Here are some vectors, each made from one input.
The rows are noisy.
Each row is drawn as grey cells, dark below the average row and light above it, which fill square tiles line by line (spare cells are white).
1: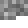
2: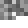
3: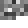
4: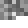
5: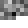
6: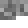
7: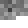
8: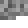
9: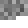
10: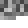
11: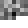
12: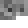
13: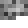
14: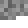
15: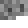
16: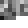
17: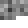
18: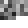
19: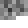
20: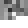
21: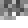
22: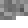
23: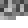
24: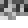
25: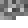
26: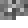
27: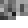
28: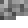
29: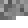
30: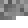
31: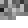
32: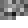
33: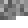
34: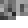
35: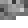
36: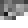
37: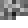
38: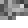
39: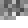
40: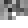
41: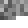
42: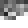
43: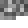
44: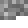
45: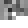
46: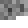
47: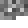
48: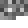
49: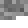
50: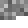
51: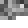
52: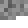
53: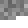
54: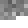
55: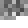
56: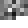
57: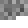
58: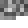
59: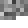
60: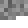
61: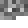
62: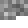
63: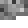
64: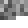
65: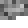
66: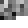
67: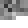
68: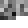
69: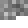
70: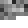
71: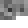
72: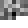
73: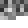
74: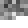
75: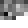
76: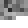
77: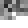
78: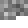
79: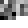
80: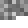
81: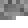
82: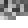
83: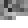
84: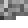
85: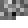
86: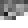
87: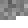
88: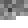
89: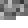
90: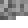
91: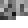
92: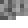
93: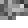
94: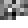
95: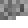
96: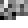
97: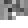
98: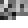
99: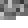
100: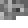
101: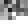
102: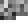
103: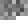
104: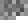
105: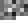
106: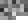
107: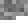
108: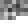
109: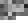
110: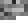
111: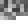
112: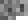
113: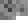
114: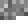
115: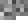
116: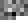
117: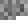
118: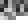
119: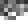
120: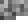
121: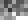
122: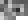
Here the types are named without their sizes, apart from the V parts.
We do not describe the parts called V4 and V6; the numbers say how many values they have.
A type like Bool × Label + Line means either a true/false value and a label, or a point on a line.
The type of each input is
Bool × V6 + Label × V4 + Unit.
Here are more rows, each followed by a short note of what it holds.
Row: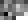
a fixed value
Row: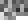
a label and a value of V4
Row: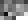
a fixed value
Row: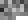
a label and a value of V4
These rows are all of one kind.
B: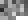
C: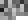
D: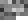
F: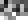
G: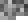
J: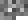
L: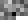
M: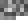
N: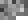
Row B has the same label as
F, J and N.
